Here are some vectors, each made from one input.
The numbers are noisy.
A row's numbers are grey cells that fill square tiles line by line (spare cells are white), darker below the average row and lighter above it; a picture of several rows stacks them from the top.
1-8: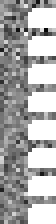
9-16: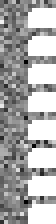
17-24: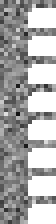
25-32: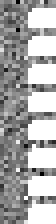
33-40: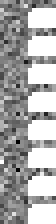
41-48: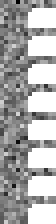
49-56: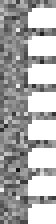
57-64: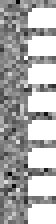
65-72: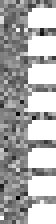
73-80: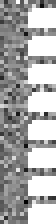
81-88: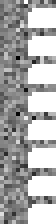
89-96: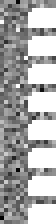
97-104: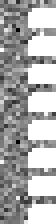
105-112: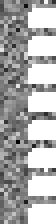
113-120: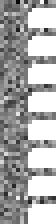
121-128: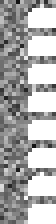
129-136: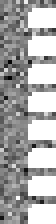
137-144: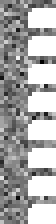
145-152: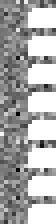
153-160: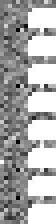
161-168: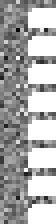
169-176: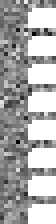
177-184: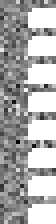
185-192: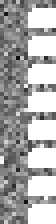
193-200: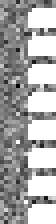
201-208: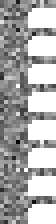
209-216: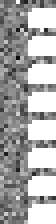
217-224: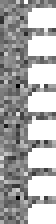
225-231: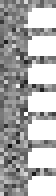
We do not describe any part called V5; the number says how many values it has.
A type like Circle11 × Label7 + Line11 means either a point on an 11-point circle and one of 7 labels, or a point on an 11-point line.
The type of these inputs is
Bool × (Tree10 + Unit) + Line6 × (Tree11 + V5).
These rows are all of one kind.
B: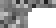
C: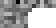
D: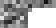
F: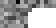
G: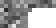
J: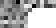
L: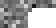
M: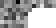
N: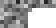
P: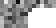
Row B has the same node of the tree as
C, D, F and N.
